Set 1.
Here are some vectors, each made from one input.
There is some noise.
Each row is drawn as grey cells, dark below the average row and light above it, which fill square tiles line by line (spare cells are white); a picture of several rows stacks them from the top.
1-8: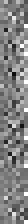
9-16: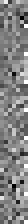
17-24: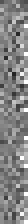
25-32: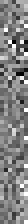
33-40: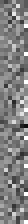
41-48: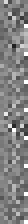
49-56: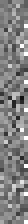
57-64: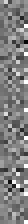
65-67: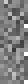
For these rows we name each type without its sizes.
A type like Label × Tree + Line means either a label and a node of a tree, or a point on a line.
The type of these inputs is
Circle + Line.
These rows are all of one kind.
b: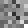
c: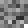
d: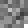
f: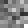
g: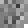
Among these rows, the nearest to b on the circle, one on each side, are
f and g.
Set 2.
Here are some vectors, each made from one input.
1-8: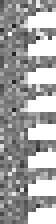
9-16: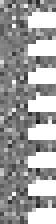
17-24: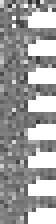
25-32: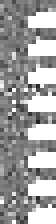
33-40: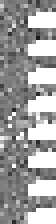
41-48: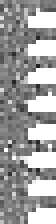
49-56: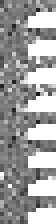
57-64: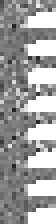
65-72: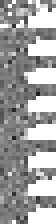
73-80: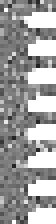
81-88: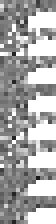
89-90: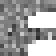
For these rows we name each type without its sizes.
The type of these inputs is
Bool × Line.
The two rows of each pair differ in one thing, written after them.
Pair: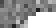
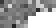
the place on the line
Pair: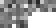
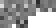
the place on the line
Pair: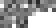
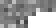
the place on the line
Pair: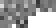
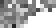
the true/false value
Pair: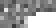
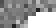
the place on the line
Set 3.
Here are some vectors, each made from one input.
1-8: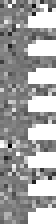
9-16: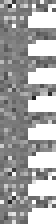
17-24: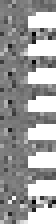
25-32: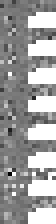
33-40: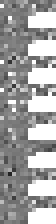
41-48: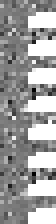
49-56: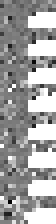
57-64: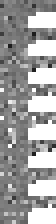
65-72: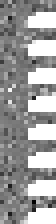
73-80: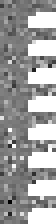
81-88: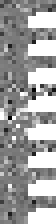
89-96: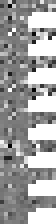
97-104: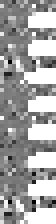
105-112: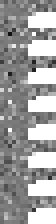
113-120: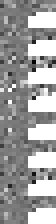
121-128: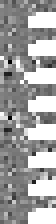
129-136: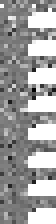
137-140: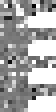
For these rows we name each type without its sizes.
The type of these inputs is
Bool × Bool × Bool × Circle + Unit.
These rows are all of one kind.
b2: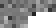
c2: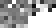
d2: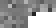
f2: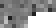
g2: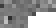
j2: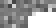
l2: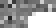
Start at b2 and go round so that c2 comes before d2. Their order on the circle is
b2, c2, l2, f2, d2, g2, j2.
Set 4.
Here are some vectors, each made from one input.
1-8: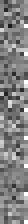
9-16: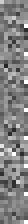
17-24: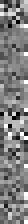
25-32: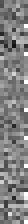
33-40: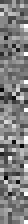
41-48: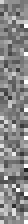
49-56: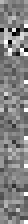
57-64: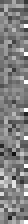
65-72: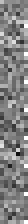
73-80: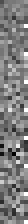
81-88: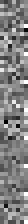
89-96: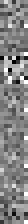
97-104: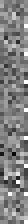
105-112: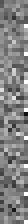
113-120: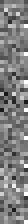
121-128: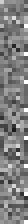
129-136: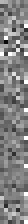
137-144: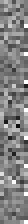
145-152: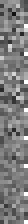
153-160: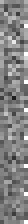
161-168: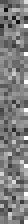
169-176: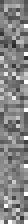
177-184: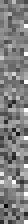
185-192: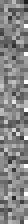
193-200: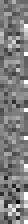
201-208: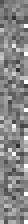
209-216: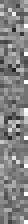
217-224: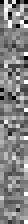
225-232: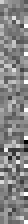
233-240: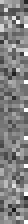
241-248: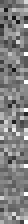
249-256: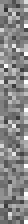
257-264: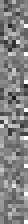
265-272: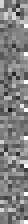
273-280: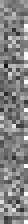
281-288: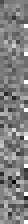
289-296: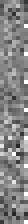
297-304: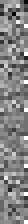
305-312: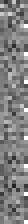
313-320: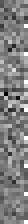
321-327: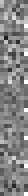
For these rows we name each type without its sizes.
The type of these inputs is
List(Line).
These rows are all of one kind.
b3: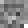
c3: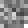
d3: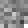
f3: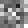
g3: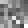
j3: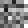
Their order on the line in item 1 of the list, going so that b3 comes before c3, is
g3, b3, c3, d3, f3, j3.
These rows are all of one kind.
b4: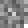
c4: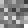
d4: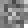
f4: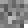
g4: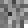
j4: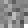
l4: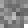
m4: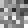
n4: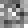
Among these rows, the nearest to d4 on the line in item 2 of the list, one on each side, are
j4 and m4.
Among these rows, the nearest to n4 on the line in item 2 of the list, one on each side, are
g4 and j4.
